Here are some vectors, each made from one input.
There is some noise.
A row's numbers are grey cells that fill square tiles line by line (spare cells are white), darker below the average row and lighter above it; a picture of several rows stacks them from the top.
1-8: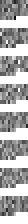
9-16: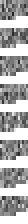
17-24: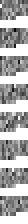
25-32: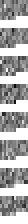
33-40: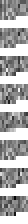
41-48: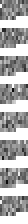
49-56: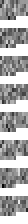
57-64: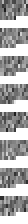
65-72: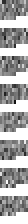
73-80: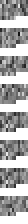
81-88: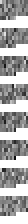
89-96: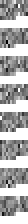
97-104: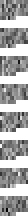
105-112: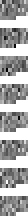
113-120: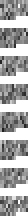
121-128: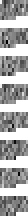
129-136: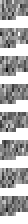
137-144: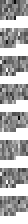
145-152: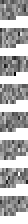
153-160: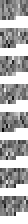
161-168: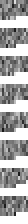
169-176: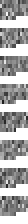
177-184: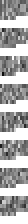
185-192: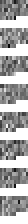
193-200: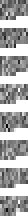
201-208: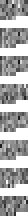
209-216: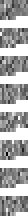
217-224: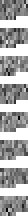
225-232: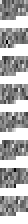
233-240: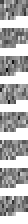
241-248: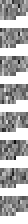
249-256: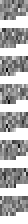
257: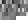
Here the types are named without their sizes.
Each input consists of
a true/false value, together with either three labels, or a point on a line.
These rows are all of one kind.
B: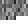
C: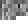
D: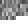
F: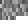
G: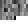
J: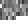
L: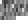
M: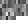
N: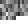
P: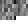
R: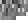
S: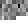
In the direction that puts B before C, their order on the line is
G, P, B, M, N, J, F, D, C, S, R, L.
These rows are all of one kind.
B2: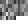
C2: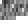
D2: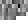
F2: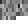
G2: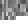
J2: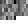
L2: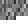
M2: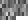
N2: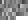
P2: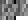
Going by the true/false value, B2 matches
D2, F2, J2 and P2.
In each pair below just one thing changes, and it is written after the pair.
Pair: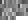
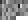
the true/false value
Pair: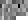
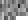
the true/false value
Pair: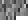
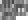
the place on the line
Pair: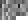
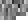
the place on the line
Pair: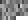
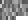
the true/false value
